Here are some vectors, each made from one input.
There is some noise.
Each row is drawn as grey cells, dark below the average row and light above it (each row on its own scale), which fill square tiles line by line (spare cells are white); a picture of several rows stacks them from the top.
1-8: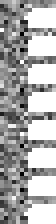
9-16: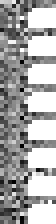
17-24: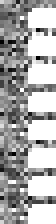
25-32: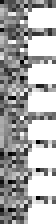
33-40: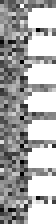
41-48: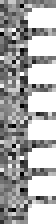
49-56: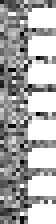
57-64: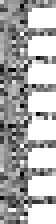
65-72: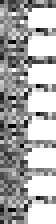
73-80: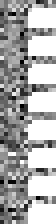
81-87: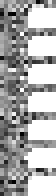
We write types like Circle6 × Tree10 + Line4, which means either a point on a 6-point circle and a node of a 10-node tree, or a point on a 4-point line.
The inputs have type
Line4 × (Tree8 + Unit) + Line5.
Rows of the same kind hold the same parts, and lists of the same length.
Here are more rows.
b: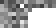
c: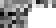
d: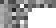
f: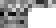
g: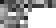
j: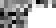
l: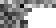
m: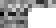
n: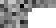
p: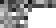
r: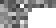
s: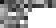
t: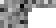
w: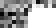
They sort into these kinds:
b, d, g, p, r, s
c, f, j, m, w
l, n, t

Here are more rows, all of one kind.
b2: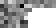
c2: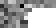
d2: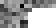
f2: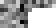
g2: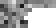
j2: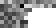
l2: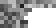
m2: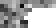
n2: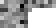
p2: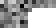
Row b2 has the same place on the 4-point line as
c2, g2, n2 and p2.
